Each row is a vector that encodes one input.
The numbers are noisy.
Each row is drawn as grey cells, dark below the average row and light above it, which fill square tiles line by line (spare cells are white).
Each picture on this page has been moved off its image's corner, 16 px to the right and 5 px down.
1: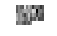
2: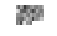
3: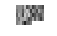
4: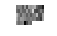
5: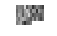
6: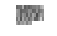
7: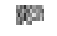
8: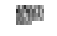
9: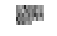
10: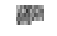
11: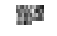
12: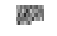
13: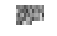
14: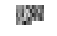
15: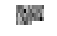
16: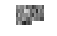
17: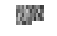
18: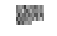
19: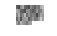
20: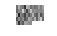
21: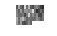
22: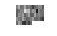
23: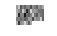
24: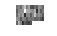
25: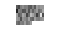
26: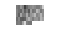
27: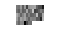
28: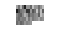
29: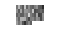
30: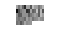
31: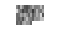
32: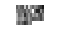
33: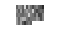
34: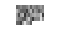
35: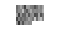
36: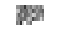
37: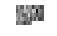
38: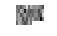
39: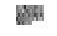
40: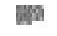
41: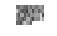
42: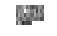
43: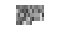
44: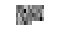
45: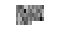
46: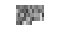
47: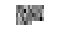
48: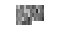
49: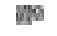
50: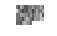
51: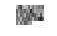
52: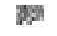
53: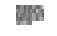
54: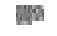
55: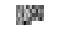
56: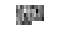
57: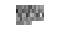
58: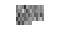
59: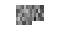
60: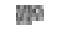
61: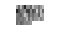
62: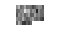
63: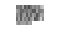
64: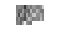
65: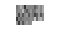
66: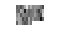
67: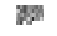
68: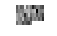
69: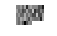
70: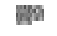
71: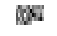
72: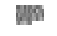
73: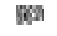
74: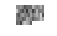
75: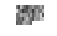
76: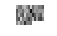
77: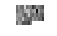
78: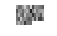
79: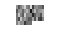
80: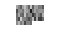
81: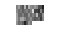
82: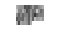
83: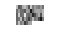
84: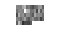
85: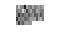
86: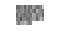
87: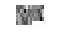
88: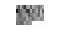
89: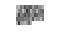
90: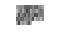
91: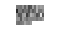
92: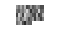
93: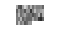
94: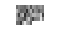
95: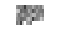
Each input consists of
either a node of a 9-node tree, or a node of a 13-node tree.
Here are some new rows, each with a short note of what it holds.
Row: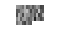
a node of a 13-node tree
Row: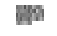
a node of a 9-node tree
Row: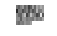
a node of a 9-node tree
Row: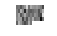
a node of a 13-node tree
